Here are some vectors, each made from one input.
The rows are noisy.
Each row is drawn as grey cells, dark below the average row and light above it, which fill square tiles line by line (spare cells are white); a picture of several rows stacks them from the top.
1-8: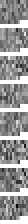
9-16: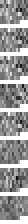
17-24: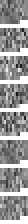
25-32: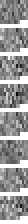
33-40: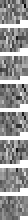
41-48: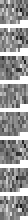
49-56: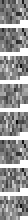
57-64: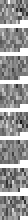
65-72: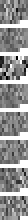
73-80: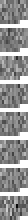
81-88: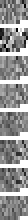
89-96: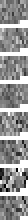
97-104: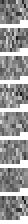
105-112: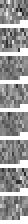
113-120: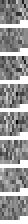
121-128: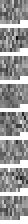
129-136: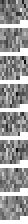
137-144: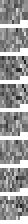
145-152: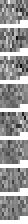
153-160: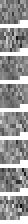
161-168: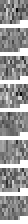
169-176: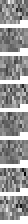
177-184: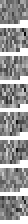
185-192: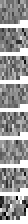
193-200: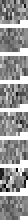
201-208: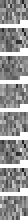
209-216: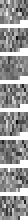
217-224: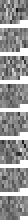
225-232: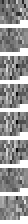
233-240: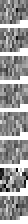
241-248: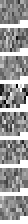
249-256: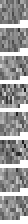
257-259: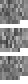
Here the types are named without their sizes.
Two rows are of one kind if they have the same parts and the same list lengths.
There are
3 kinds of row.
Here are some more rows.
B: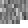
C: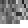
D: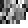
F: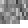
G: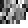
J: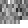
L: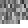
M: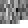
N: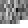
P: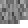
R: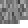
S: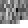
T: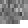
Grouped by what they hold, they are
B, F, J, L
C, M, N, P, R, S, T
D, G

